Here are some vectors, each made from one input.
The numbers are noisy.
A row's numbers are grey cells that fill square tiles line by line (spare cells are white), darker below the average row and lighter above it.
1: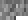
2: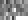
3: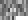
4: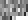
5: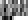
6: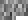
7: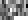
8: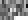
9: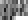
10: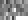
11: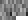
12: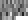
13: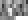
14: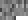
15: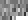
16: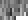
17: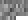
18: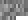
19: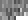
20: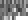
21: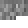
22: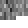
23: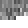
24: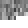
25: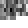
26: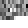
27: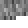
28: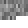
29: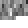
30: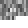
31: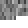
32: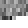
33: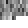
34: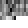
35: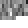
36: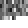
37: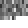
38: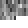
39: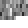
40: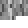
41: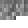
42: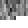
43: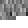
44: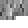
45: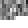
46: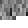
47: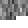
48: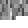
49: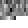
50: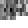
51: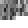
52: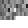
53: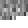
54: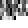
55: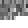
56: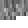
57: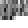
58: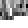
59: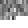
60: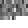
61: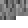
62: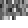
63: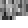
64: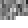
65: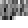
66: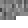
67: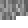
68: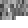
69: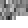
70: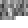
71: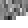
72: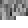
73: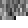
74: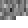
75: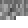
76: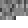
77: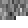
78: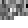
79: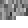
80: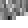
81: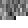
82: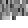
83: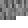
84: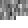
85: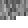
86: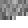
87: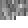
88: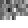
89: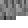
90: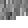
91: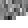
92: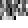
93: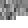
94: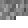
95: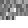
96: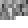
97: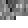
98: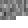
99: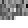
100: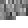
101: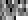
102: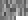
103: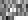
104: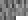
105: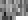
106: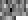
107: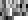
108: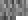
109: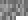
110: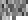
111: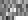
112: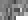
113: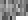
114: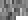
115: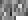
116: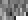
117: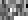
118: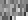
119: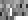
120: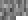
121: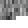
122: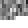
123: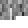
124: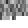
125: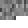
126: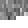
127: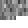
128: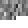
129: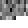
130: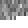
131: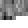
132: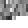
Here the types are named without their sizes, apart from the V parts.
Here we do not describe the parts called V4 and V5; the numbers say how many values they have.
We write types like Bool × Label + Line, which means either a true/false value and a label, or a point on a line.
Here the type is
(Bool × Bool × Bool + V4) × V5 + List(Circle).
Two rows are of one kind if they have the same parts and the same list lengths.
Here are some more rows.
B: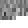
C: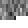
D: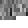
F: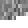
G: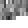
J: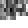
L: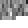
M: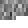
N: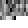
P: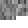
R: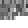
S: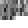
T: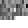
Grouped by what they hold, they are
B, N, P
C, D, F, G, M
J, S
L
R, T

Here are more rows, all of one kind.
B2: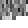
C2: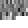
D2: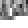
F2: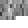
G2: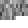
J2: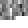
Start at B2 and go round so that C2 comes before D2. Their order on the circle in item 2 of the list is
B2, C2, J2, G2, F2, D2.
